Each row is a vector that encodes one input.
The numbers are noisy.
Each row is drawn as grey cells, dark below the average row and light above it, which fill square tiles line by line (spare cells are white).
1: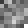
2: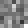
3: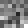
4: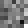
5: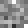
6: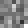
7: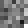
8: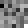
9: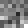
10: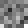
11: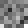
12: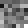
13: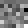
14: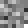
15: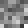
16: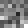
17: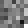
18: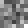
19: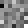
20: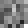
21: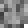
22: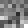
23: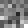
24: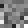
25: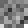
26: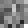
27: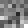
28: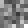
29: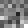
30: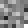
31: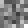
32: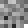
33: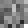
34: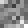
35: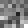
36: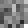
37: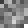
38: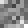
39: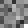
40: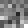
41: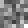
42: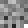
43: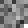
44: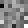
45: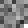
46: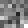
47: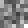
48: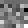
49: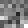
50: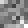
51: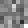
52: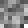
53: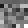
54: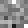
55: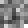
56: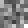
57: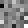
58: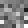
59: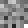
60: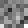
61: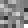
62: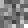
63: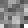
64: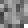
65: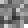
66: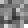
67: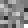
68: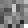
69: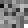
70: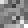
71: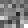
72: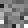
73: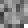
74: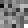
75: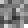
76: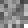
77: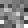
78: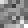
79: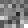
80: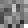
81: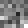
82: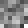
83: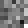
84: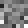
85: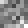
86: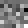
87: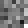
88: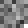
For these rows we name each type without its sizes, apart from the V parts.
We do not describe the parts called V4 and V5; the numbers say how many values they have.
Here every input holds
either a point on each of two lines, or a true/false value and a value of V5, or a value of V4.
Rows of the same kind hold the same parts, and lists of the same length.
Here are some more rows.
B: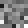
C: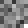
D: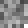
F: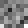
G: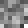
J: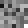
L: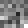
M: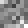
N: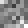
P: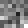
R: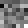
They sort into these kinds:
B, J, R
C, D, F, G
L, M, N, P

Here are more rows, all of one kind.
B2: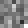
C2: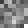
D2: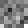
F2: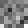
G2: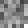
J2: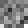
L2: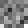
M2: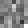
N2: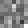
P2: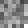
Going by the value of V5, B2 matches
G2, M2, N2 and P2.
